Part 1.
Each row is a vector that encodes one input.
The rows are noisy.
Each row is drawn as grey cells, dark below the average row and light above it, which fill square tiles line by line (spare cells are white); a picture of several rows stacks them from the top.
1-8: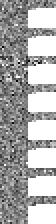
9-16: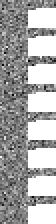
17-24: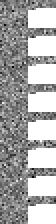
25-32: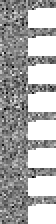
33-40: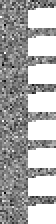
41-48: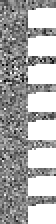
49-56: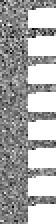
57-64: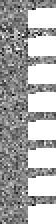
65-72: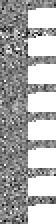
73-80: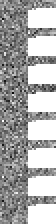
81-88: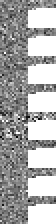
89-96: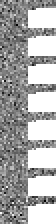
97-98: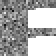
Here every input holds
a list of up to two points on an 11-point circle.
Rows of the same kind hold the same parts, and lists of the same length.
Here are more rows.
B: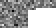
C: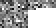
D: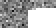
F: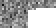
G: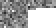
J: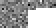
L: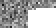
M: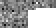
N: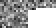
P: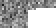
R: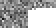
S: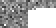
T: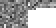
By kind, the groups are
B, J, M, N
C
D, F, G, L, P, R, S, T

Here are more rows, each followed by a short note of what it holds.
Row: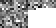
the empty list
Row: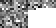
the empty list
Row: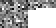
the empty list
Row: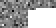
a list of two items
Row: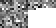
the empty list
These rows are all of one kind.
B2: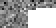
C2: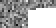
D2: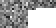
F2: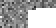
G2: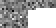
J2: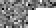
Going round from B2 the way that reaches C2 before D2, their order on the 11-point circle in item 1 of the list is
B2, F2, C2, G2, J2, D2.
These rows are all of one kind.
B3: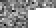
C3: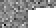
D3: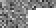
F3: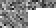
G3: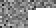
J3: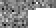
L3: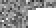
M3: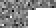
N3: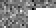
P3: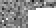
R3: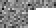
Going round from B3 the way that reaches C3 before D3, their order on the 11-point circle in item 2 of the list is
B3, C3, J3, P3, L3, F3, D3, G3, M3, R3, N3.
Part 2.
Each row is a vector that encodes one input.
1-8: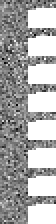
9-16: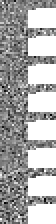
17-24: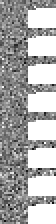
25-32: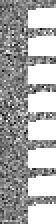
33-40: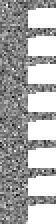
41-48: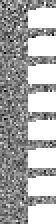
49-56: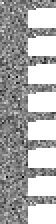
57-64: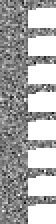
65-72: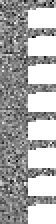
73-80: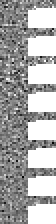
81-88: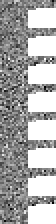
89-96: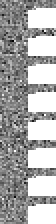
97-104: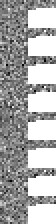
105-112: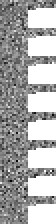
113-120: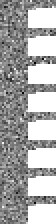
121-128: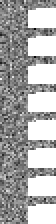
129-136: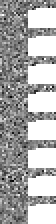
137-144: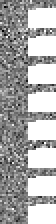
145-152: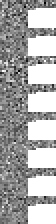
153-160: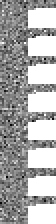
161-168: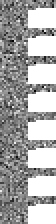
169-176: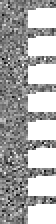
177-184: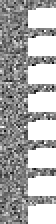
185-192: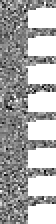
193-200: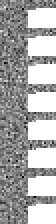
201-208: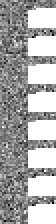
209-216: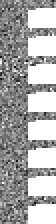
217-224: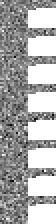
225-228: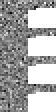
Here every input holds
a point on an 11-point circle, together with either a fixed value, or four true/false values.
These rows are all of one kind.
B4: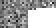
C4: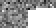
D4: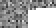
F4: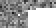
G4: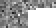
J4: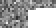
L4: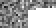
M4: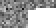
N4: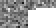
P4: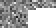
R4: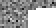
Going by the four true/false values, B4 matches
C4, F4, G4 and L4.
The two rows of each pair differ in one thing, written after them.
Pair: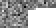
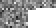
the place on the 11-point circle
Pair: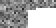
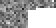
one of the four true/false values
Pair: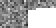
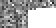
the place on the 11-point circle
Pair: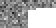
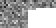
one of the four true/false values
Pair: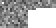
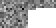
the place on the 11-point circle
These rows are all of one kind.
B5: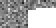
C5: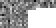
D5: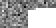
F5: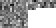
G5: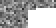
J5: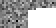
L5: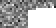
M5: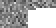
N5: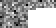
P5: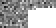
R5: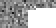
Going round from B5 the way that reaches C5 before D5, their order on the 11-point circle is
B5, J5, P5, C5, F5, R5, M5, N5, G5, L5, D5.
